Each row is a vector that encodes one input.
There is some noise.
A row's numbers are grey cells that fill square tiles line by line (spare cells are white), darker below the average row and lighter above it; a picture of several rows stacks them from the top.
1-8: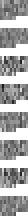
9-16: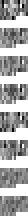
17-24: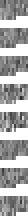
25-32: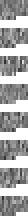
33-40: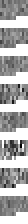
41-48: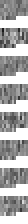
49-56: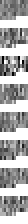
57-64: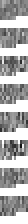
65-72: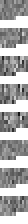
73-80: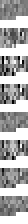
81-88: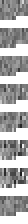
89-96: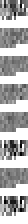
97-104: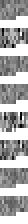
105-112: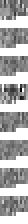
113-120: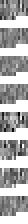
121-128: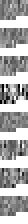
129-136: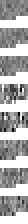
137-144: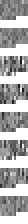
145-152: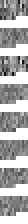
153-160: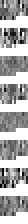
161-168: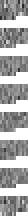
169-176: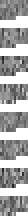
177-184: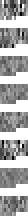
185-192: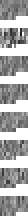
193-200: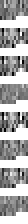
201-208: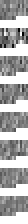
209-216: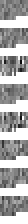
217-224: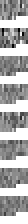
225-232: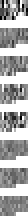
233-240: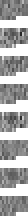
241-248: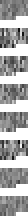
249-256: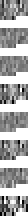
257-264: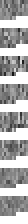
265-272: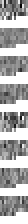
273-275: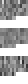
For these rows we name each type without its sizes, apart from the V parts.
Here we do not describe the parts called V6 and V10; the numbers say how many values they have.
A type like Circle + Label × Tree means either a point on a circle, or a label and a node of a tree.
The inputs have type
(Bool × V10 + V6) × Label.
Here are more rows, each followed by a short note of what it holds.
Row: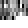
a label, a true/false value and a value of V10
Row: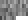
a label, a true/false value and a value of V10
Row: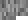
a label and a value of V6
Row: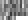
a label and a value of V6
